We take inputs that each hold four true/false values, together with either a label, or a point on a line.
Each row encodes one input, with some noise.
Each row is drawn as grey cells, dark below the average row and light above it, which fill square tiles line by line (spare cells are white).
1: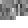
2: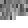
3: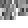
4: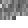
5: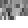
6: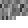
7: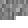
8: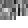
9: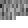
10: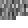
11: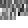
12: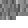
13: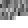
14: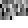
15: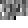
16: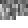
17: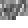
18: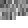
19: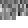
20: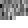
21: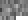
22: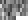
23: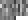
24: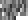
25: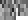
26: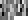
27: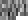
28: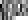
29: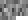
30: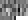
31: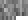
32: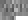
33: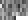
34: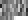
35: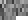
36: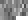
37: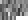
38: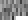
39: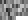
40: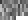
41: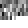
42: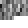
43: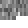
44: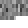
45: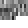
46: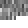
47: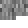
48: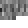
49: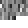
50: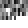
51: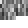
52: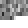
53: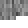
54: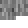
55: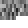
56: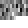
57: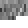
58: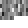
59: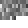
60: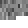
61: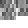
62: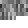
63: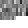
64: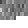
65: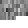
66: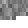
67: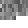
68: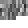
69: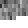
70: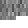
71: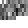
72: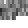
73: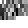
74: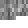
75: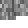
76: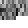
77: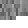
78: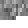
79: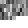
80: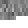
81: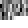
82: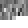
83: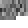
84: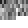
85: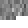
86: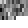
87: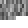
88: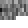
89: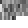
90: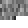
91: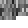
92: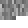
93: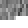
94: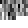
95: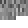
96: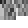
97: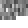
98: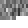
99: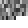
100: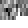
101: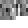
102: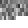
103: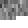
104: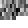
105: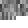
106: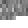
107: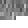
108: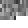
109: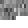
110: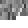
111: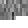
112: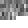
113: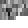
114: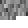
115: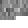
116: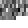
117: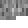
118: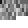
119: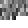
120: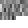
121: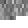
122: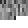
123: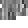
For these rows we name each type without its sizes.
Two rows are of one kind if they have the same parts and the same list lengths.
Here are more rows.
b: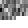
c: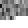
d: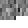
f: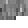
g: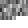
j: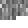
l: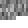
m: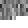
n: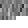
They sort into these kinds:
b, c, g, j, l
d, f, m, n

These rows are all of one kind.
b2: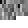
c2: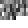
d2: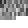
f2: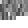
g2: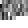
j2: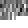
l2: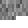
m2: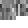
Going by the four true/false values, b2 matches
d2 and j2.
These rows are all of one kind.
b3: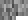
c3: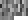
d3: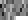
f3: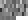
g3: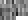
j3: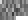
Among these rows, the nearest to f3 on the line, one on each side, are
b3 and d3.
